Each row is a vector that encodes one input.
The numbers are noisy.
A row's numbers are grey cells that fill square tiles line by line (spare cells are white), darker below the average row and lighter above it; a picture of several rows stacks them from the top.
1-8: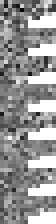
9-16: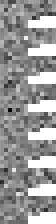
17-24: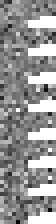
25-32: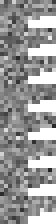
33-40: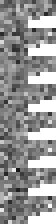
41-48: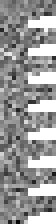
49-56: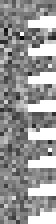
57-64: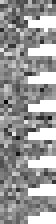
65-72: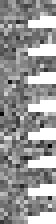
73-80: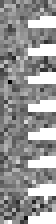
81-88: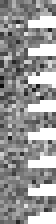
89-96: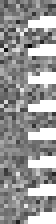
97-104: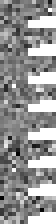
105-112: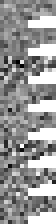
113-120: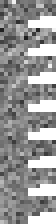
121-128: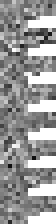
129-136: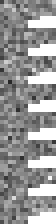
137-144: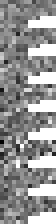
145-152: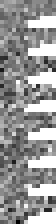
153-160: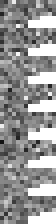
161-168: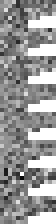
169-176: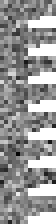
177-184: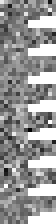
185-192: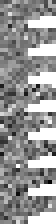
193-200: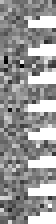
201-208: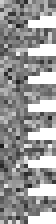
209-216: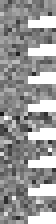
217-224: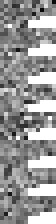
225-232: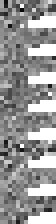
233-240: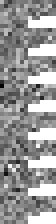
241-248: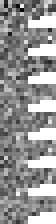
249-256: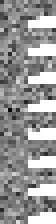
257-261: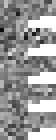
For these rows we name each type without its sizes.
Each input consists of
either a label and a true/false value, or a point on a line, or a list of points on a circle.
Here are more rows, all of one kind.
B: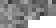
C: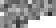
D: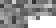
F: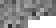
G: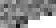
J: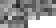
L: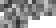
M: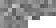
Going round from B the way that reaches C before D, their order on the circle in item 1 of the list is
B, M, L, C, D, J, G, F.
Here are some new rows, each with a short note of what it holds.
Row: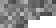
a list of three items
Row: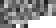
a label and a true/false value
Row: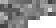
a label and a true/false value
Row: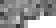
a list of two items
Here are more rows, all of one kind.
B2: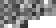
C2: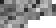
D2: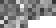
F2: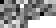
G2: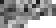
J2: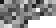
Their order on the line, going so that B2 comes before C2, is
D2, B2, F2, J2, C2, G2.
